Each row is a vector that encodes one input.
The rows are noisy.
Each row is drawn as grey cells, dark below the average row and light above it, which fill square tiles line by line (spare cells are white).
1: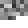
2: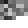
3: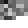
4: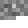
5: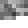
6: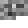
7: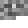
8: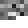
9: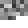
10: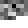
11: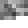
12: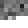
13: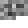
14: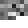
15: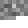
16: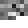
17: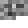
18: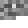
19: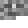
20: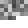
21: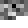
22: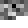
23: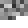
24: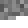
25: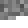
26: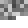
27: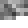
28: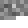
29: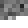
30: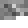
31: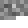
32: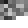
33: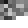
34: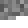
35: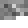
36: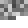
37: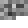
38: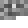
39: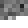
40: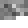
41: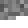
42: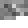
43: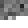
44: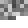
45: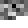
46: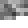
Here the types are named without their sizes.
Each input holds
either a point on a line, or a node of a tree.
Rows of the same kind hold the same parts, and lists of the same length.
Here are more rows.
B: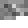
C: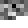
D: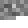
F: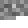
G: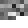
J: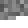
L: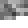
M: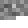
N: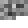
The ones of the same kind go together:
B, D, F, J, L, M, N
C, G

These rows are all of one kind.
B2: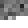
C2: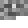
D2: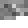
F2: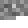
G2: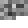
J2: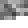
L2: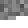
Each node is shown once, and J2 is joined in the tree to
D2.
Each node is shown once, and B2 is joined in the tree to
L2.
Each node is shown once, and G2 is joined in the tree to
C2.
